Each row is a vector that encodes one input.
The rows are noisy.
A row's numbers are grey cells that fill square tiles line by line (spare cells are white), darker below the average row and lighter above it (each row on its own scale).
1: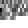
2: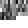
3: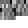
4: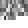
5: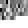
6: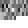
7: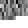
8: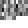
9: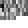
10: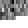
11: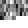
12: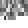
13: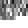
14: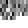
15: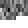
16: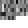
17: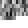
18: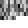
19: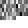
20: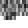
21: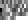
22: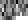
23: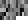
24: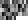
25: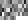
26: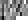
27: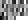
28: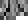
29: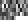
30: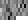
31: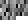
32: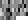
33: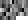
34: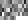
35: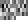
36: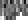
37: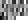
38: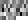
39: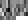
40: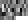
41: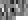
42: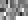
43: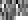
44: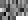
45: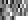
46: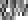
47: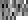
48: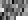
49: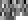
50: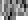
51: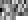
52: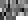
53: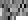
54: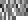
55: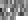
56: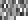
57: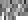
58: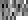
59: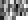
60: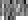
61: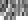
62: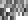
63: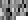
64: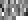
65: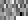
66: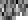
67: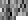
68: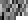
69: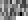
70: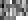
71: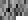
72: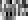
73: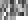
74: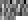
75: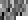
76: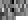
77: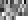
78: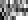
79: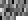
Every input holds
a node of a 9-node tree and four true/false values.
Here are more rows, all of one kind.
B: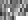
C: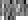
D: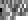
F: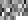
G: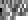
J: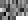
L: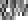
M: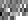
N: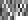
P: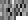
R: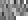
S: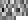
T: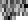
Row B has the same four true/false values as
D, G, M and N.
